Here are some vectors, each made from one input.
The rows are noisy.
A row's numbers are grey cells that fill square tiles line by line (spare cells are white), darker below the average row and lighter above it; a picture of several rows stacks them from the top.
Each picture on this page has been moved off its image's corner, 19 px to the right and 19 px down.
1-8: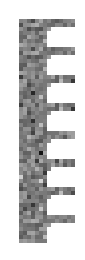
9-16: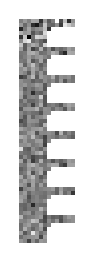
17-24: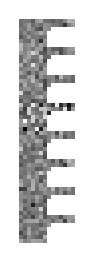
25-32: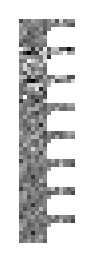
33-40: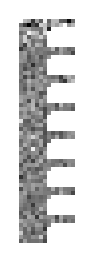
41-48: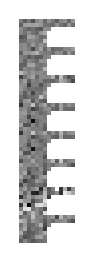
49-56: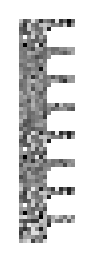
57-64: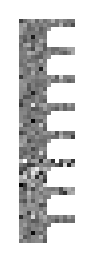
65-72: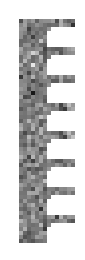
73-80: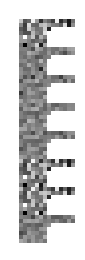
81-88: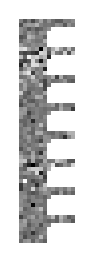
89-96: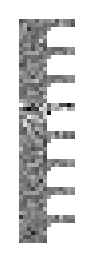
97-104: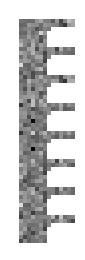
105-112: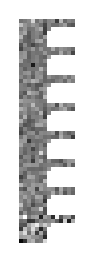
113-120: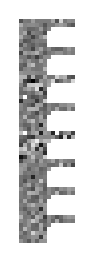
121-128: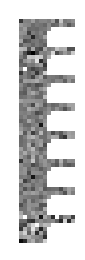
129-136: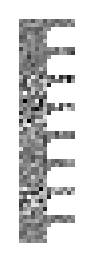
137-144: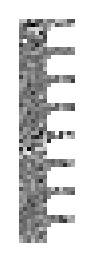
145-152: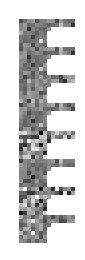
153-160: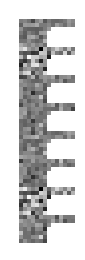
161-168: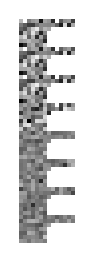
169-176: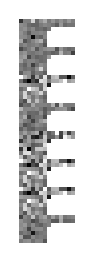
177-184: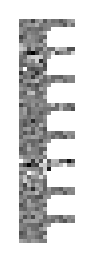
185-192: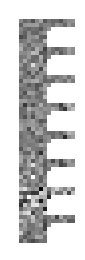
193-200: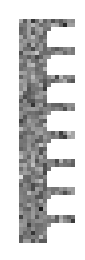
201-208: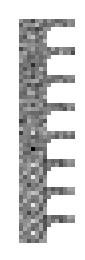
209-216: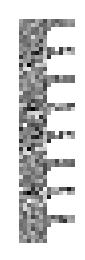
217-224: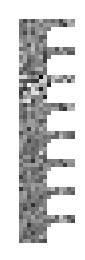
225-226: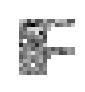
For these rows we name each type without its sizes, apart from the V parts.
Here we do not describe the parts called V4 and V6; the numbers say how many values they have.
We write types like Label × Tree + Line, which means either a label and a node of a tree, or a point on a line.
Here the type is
Bool × (Circle + Line × V4) + V6.
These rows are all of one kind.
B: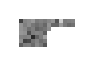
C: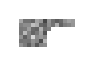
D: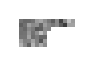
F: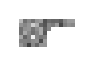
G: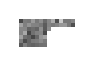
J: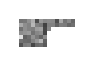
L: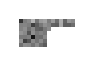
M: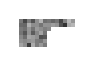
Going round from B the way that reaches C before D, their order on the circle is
B, G, C, F, J, M, D, L.
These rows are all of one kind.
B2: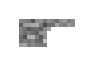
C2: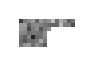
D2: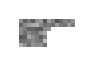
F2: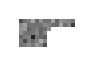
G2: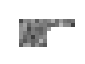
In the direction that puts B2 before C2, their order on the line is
B2, G2, D2, C2, F2.
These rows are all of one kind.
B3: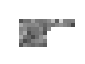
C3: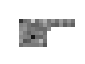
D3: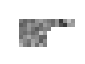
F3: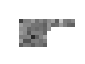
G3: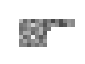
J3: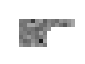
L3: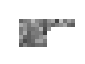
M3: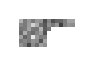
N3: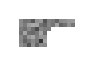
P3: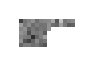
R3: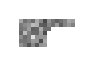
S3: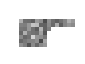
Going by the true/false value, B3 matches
C3, F3, L3 and P3.
